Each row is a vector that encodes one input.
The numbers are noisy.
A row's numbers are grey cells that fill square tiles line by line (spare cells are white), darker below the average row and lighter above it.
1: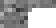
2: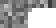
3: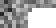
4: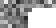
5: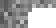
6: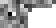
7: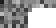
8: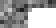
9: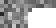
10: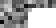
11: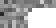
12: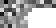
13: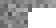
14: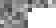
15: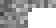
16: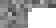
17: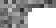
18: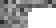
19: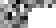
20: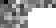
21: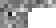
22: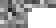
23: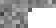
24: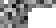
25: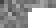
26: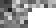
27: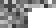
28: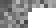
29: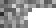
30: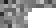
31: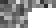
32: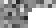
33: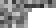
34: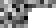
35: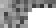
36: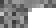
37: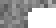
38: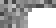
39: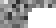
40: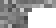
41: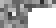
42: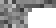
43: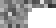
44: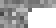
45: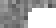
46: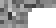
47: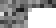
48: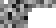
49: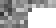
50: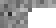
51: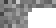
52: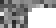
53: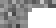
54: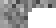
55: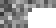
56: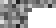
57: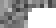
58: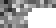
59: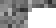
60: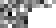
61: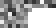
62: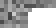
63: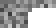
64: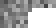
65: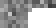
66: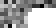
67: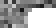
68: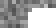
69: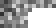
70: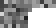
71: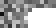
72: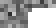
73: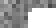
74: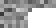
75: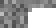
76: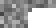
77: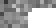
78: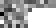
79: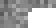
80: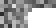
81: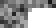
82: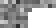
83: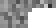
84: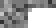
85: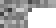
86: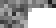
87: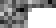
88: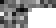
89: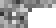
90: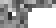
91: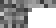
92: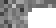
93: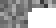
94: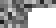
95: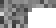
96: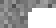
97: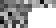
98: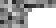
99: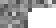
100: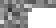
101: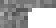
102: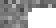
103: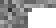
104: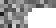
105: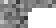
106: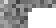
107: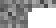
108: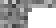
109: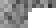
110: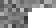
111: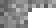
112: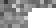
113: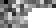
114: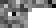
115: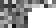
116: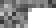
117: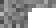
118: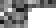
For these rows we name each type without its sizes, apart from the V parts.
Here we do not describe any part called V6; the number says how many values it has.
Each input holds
a true/false value, together with either a point on a line, or a value of V6.
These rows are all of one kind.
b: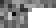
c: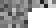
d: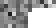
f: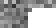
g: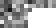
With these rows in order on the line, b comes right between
d and f.
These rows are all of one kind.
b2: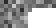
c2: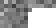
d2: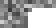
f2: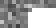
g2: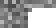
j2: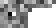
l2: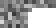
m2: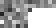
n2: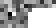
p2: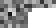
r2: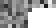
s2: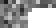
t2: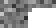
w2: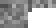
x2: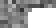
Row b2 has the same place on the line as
l2, n2, p2 and w2.
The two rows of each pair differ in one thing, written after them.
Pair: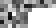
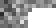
the value of V6
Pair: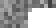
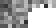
the true/false value
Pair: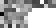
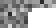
the value of V6
